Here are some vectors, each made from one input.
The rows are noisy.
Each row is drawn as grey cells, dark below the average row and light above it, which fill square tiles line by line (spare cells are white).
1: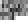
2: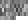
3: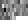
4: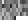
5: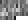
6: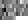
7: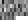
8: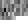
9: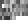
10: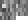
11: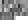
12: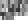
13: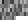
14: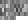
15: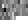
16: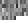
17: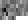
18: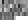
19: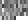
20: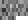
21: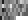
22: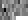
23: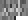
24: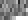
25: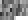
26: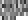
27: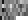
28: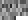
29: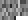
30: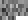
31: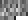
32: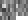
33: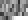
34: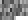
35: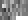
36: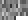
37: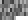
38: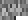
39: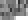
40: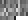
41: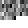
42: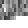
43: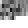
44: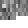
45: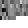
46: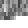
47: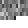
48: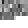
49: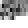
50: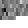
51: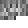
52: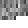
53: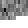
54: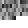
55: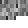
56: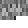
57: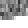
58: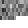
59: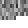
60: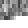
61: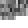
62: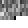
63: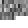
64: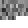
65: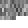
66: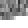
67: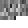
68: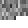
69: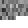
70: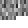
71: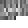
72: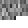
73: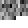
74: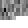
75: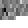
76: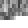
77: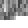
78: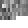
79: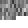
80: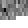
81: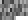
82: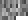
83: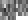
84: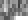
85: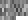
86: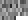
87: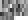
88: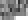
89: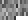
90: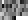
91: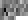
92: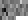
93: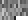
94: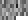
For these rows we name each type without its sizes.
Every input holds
either a fixed value, or a point on each of two lines, or three true/false values.
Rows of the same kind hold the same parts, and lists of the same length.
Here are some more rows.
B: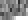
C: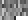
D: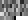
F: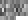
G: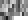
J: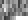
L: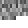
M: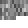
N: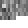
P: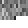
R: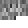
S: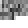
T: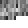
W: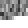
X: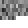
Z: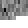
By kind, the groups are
B, G, J, N, S, W, X, Z
C, D, L, P, R, T
F, M

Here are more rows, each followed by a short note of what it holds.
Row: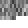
a fixed value
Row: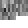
three true/false values
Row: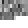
three true/false values
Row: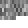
a fixed value
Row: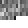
a point on each of two lines
